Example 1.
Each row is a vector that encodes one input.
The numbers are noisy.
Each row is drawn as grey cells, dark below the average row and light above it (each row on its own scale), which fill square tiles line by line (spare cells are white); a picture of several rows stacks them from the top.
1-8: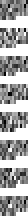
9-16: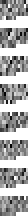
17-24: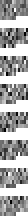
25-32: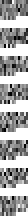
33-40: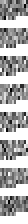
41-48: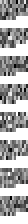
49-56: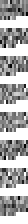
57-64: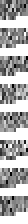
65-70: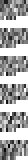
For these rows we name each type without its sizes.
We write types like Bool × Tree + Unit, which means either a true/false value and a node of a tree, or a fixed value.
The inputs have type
Bool × Bool × Bool × Bool + Line.
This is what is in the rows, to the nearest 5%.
About 20% of them hold a point on a line. The rest hold four true/false values.
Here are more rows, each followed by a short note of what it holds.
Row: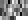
four true/false values
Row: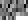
four true/false values
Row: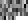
four true/false values
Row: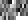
four true/false values
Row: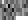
four true/false values
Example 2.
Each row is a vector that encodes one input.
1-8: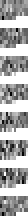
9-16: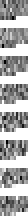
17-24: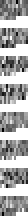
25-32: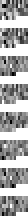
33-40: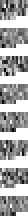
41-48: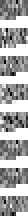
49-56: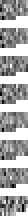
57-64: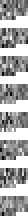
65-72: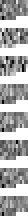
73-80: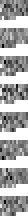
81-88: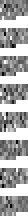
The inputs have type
List2(Line5).
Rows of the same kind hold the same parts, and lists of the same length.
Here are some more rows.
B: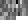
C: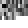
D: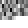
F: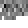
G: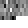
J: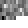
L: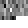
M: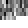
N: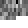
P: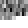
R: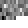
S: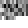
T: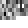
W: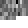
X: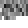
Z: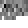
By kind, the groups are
B, N, W
C, D, F, M, P, S, T, X, Z
G, J, L, R

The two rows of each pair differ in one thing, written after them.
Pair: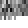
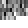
the place on the 5-point line in item 2 of the list
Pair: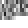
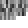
the place on the 5-point line in item 1 of the list
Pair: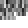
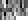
the place on the 5-point line in item 1 of the list
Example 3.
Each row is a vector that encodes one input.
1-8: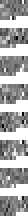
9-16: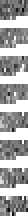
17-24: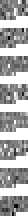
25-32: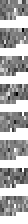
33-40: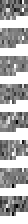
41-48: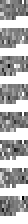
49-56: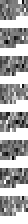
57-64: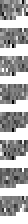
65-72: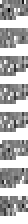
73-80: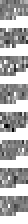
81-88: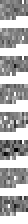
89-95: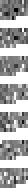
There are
3 kinds of row.
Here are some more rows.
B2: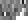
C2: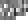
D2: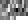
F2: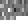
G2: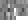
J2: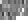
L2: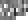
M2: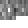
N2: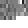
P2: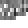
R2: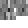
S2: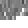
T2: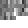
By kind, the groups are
B2, G2, J2, N2, R2, S2, T2
C2, L2, P2
D2, F2, M2

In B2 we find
three true/false values.
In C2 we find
a fixed value.
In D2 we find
a node of a 12-node tree.
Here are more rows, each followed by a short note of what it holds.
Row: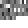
three true/false values
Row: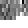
three true/false values
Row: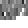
three true/false values
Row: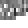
a fixed value
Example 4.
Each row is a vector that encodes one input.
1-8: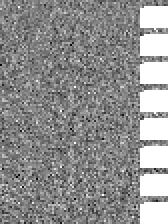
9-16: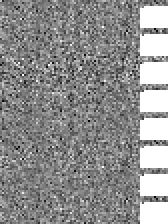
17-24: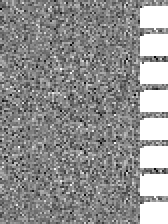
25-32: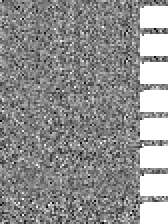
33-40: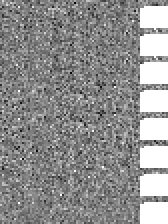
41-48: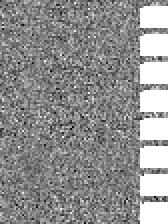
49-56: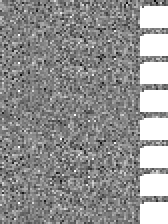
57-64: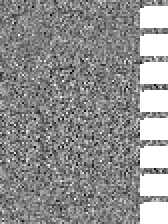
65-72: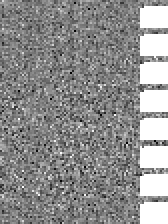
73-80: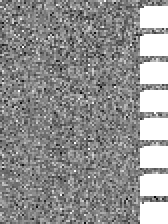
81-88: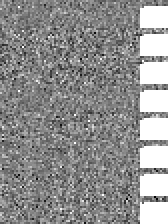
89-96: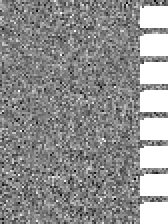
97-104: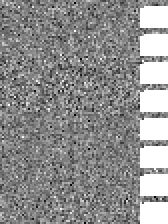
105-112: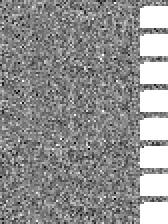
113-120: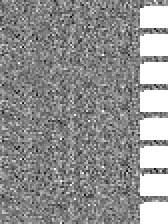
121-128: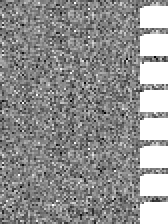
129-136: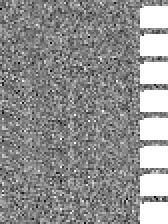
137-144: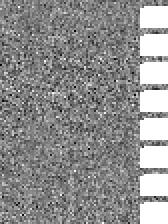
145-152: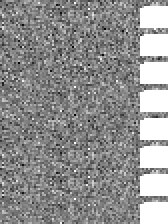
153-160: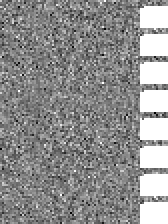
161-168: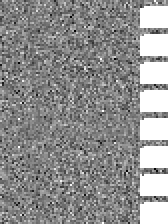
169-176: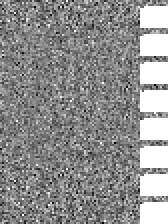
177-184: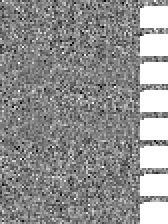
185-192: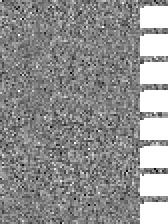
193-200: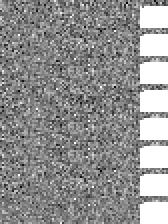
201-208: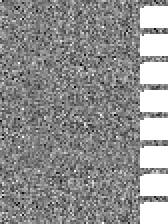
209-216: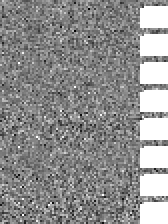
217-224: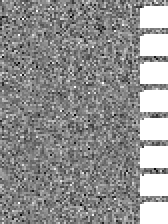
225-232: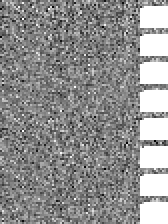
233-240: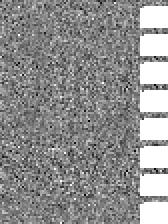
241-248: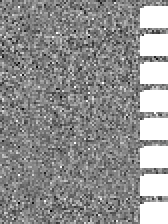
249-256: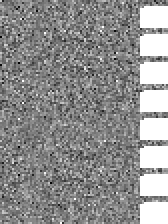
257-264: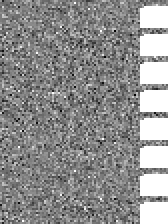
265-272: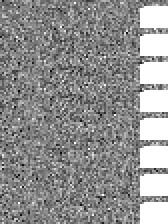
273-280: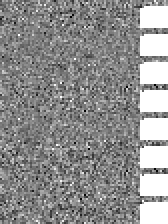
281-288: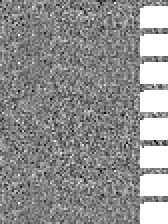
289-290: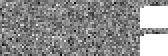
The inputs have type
List2(Circle6).
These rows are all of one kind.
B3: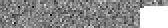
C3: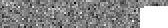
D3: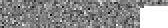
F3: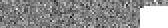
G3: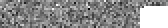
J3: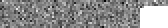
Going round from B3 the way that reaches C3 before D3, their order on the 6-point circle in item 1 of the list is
B3, F3, J3, C3, G3, D3.
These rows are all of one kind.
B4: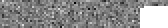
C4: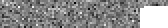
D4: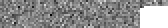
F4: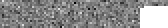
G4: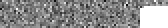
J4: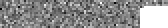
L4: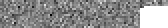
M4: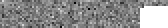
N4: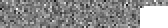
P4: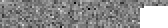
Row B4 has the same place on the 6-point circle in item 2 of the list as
F4, G4, J4 and N4.
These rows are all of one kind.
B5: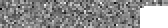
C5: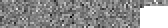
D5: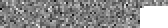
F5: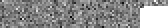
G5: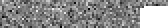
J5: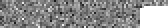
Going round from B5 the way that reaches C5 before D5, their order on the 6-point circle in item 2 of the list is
B5, F5, C5, G5, J5, D5.
